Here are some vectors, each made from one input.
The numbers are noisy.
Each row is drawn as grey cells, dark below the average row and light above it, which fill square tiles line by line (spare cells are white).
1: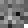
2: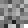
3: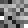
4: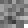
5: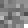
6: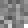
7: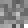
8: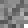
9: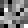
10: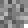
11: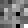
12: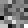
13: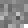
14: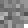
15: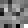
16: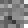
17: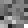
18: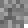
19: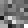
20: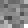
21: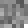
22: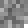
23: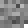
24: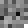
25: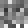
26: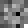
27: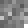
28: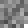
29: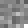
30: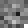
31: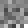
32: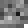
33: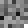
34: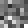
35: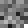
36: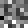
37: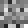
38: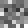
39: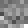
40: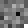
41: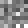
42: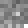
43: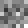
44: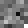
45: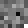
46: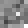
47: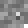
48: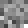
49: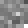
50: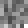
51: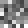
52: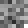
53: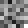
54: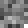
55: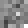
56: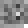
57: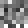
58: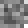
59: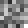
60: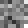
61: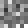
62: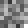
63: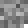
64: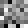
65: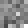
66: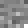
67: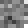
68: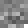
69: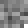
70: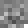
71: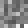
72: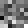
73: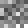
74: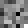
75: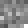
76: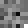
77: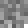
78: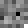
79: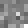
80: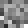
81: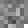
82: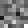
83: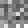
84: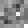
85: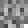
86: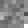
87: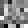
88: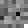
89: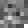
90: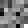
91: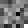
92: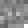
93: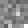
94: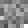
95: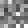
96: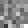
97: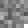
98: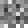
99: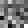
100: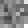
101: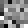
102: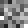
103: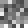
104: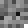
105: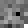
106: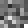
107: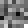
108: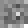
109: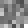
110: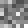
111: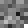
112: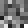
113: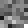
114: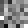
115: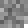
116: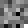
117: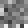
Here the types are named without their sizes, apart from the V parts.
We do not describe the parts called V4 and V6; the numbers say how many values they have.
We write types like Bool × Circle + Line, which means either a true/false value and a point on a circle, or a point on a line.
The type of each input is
(Bool × V6 + Label) × V4.
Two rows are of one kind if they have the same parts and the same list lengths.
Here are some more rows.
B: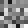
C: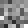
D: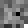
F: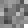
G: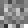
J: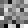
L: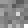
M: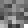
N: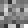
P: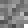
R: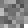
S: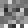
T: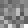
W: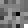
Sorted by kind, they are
B, C, F, G, J, L, N, P, R, S, T
D, M, W

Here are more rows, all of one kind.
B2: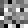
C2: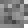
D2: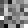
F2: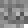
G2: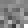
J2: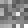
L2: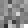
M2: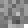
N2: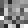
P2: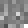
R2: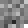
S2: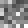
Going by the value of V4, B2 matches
D2, P2 and S2.
